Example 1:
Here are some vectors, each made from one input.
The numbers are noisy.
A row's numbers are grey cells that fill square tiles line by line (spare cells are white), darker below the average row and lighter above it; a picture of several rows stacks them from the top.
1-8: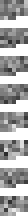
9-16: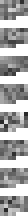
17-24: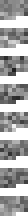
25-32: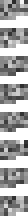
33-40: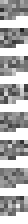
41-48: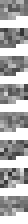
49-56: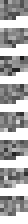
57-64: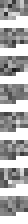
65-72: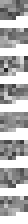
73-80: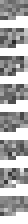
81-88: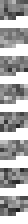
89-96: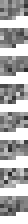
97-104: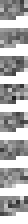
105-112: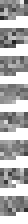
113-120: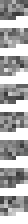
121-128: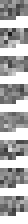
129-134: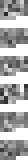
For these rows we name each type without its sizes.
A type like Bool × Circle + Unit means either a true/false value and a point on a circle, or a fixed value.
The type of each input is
Line × Line × Line.
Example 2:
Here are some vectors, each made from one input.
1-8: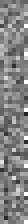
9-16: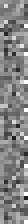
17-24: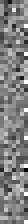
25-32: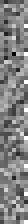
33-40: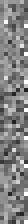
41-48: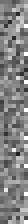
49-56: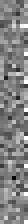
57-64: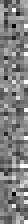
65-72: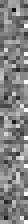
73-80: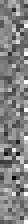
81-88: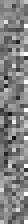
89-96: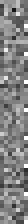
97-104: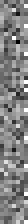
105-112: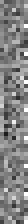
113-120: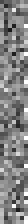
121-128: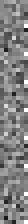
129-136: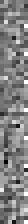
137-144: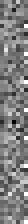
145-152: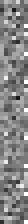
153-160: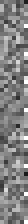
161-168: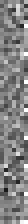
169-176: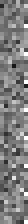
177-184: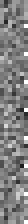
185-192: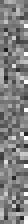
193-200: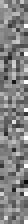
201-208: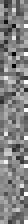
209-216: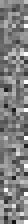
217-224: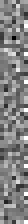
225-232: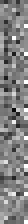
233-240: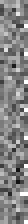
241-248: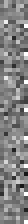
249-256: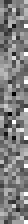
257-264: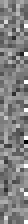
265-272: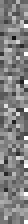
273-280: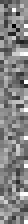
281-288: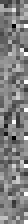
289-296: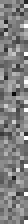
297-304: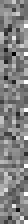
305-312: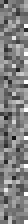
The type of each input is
(Circle19 + Tree19) × Line7.
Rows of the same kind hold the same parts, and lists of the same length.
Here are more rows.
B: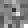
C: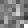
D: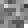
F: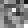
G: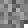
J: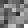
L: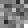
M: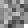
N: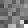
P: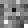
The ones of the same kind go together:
B, C, D, G, M, P
F, J, L, N

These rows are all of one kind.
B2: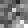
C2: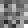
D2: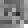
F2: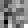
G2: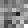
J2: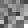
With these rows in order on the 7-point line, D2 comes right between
C2 and F2.
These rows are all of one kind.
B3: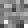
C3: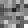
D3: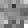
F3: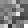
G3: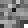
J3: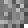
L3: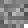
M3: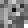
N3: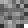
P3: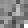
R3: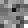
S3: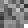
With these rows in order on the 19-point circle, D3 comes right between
B3 and C3.
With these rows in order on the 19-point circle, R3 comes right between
C3 and G3.
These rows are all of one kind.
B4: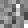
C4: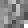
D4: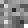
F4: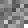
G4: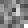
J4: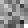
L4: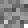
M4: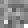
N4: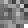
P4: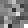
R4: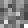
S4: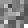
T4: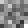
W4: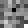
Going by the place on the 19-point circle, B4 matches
C4, G4 and P4.
